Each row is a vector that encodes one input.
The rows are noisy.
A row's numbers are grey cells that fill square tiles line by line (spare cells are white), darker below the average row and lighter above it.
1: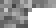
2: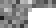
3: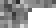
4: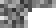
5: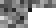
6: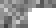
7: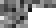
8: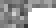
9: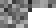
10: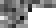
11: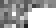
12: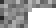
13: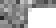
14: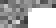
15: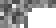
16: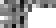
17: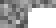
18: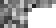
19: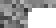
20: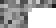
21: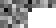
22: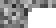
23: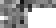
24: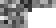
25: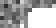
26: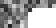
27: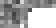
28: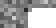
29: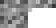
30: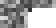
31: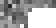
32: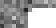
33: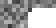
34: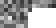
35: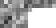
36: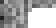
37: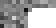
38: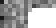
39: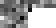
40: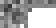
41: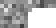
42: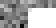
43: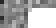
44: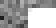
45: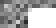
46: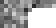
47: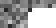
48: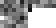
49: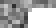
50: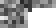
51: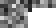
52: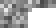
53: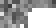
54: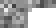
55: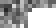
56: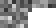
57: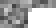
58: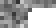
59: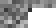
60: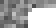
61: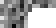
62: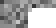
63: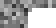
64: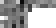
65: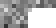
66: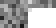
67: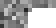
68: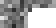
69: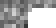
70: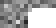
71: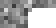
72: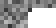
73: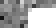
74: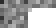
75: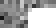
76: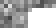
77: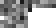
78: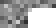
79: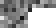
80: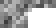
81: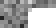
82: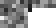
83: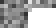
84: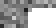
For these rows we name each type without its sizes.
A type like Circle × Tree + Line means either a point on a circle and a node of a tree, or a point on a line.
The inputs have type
(Label + Line) × Line.
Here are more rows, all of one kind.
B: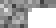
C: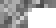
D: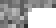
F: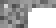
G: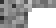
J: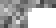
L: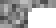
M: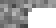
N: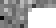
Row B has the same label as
C and J.
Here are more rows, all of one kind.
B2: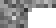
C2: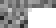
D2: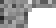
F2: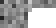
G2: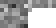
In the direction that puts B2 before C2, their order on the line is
D2, F2, G2, B2, C2.
